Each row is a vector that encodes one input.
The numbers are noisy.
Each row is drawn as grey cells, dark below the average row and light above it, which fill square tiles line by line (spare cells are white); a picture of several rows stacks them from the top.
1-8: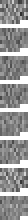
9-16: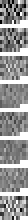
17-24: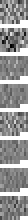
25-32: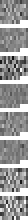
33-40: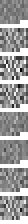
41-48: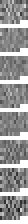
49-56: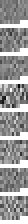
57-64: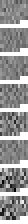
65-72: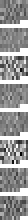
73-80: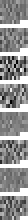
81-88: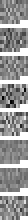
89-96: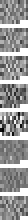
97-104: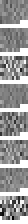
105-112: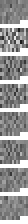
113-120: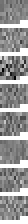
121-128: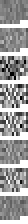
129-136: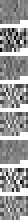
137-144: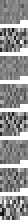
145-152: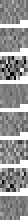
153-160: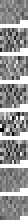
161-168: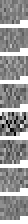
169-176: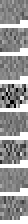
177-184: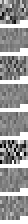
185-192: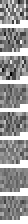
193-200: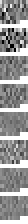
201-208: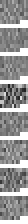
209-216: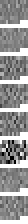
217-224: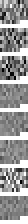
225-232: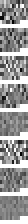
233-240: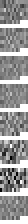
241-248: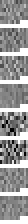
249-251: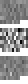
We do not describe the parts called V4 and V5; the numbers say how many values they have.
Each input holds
either a point on a 6-point circle, a point on each of two 7-point lines, four true/false values, a value of V4 and a value of V5, or a node of an 8-node tree.
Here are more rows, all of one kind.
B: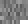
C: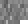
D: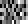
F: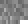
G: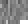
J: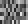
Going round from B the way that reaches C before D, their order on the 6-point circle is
B, J, F, C, D, G.
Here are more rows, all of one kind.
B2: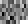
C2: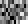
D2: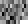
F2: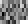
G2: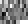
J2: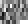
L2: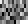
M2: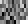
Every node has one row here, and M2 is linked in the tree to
F2 and L2.
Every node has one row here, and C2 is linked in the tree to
D2.
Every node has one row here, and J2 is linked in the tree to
F2 and G2.
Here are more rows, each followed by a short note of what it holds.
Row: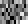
a node of an 8-node tree
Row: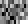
a node of an 8-node tree
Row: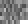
a point on a 6-point circle, a point on each of two 7-point lines, four true/false values, a value of V4 and a value of V5
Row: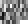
a node of an 8-node tree
